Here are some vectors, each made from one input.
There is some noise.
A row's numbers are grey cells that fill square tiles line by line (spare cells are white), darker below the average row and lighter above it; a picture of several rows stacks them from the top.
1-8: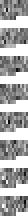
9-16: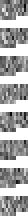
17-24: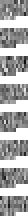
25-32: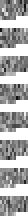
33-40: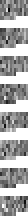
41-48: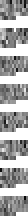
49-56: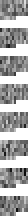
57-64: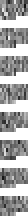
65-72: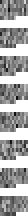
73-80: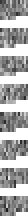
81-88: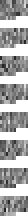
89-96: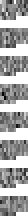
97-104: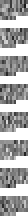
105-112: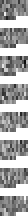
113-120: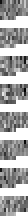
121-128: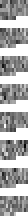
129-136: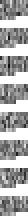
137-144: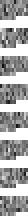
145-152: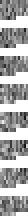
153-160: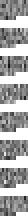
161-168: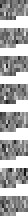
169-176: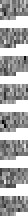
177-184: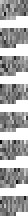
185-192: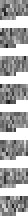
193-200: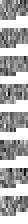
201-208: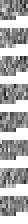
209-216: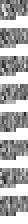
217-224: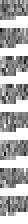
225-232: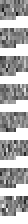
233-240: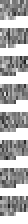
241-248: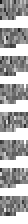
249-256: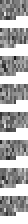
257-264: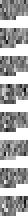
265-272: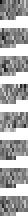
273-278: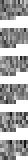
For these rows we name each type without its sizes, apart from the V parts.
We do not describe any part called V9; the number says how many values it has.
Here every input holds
a point on a circle and a true/false value, together with either a point on a line, or a value of V9.
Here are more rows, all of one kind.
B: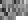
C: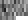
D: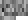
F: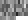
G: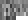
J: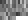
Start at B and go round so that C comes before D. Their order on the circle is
B, C, D, F, J, G.
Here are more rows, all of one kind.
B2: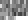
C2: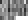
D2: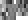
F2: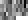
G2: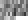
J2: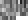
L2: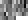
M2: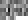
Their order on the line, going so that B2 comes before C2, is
G2, B2, J2, C2, L2, F2, D2, M2.
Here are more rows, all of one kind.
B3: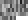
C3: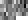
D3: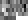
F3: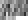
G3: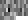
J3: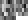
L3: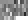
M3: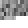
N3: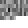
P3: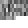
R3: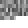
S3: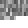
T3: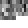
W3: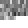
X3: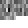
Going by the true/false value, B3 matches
C3, D3, J3 and T3.
